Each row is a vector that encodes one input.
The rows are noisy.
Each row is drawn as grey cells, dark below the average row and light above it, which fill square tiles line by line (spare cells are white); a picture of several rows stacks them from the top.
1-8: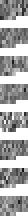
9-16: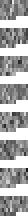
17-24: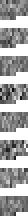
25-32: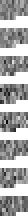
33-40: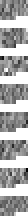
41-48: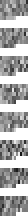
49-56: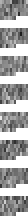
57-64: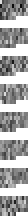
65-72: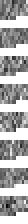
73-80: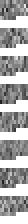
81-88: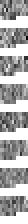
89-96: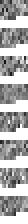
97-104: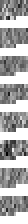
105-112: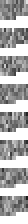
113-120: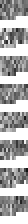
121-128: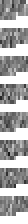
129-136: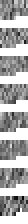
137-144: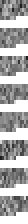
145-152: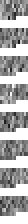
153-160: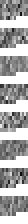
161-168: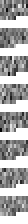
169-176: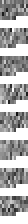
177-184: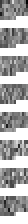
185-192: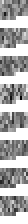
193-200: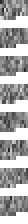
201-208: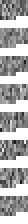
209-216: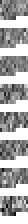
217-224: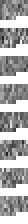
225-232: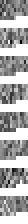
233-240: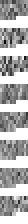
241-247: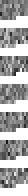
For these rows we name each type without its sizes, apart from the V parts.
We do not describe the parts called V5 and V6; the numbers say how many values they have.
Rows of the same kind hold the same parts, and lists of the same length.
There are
2 kinds of row.
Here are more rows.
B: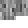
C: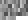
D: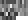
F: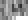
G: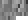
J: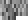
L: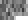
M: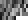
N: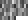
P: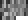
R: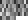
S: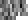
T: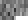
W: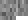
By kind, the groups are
B, J, L, M, N, S, T
C, D, F, G, P, R, W

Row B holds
a node of a tree and a value of V6.
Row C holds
a node of a tree, a true/false value and a value of V5.
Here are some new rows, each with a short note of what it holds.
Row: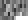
a node of a tree and a value of V6
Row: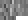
a node of a tree and a value of V6
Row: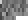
a node of a tree and a value of V6
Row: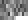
a node of a tree and a value of V6
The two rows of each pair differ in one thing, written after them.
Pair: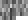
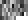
the value of V5
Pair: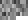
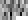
the value of V5
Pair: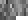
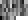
the node of the tree
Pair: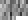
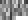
the node of the tree
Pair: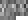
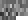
the value of V5
